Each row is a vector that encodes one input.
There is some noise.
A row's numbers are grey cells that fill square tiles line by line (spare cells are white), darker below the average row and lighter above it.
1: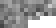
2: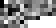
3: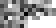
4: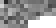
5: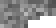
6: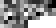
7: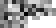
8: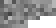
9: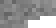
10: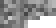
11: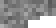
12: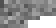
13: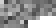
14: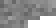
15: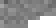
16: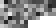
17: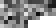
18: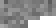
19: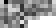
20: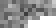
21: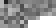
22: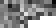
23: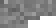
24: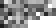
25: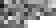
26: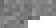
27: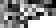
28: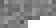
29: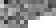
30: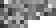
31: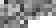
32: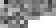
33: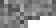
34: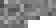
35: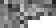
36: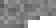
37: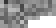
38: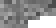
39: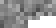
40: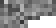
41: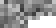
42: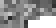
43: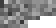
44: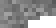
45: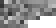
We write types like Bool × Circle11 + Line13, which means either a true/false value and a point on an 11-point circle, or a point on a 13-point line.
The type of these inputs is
List2(Line4).
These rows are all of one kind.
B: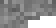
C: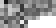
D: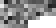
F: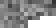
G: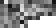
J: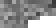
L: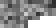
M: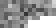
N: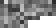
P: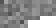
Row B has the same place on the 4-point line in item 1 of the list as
C, J, M and N.
